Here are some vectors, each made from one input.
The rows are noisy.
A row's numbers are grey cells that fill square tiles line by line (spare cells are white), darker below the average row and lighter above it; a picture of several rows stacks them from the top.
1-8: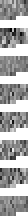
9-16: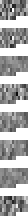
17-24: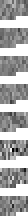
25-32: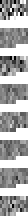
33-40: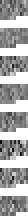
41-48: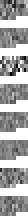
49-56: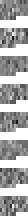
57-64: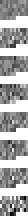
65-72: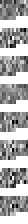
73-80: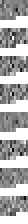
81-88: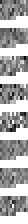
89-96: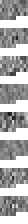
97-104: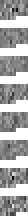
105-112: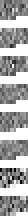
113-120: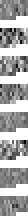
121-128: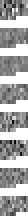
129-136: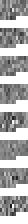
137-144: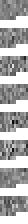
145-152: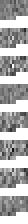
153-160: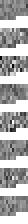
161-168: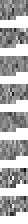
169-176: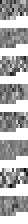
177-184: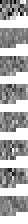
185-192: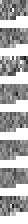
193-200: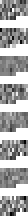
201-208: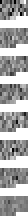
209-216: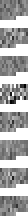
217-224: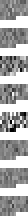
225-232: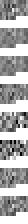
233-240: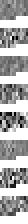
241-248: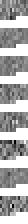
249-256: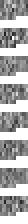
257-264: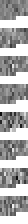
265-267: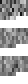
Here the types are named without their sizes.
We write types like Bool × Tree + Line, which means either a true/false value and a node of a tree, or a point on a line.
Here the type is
(Bool × Bool × Bool + Unit) × Label.
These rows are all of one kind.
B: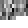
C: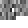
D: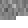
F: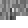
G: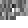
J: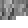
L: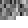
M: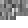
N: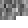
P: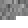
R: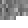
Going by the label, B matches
F and J.
